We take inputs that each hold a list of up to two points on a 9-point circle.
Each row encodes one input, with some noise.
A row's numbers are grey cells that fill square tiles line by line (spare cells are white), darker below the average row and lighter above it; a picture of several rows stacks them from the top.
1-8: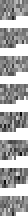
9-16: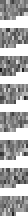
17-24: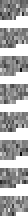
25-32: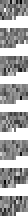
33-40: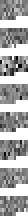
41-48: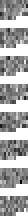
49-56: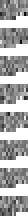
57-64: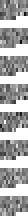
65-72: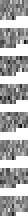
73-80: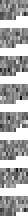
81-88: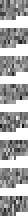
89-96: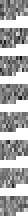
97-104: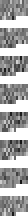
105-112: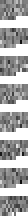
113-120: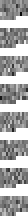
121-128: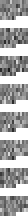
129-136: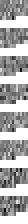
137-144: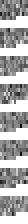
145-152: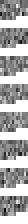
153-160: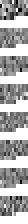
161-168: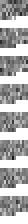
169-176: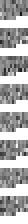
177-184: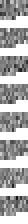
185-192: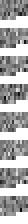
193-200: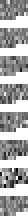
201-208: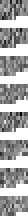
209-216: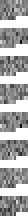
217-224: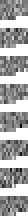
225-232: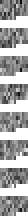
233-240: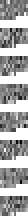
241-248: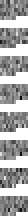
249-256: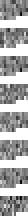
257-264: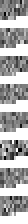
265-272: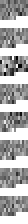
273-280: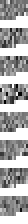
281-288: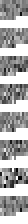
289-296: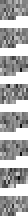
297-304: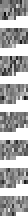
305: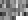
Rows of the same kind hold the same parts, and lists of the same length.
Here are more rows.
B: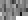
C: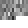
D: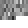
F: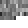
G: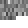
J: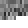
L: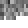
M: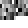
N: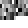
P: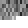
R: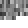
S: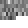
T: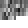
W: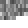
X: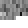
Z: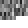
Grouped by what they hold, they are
B, C, D, G, S, W, X
F, J, L, P, R, T, Z
M, N

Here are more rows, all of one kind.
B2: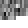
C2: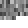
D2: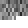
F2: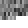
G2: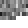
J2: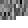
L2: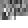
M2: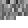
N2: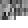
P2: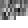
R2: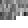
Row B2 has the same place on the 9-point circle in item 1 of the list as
L2, N2 and P2.
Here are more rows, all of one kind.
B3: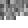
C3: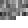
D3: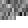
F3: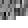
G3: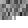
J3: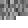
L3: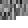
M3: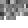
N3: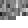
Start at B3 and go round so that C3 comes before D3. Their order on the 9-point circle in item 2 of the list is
B3, J3, N3, F3, C3, L3, D3, G3, M3.
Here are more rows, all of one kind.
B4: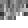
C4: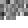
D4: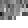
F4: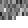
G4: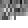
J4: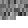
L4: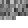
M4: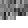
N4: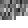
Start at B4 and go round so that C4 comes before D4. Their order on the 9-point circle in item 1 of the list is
B4, C4, L4, J4, M4, G4, N4, F4, D4.
